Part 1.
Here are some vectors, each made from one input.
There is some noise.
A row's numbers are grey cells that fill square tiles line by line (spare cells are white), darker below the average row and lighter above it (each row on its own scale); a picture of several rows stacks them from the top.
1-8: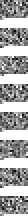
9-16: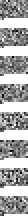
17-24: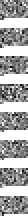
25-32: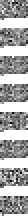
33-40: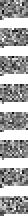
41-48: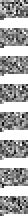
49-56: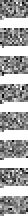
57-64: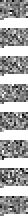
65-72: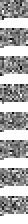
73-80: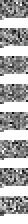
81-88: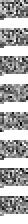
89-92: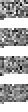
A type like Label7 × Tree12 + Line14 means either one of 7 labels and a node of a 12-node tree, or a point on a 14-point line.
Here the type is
Bool × Bool × Bool × Bool.
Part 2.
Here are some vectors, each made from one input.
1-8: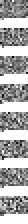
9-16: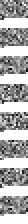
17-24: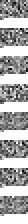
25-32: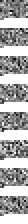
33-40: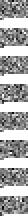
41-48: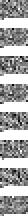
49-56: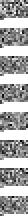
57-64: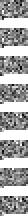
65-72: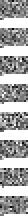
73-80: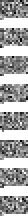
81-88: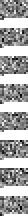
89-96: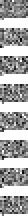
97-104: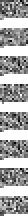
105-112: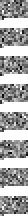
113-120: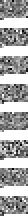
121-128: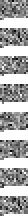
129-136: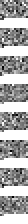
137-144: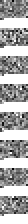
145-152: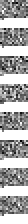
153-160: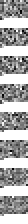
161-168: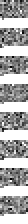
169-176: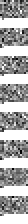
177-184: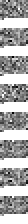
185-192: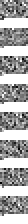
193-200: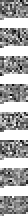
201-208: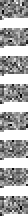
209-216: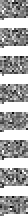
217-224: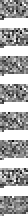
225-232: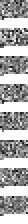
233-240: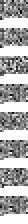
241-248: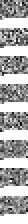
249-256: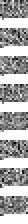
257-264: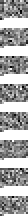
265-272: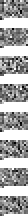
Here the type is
Bool × Bool × Bool × Bool.
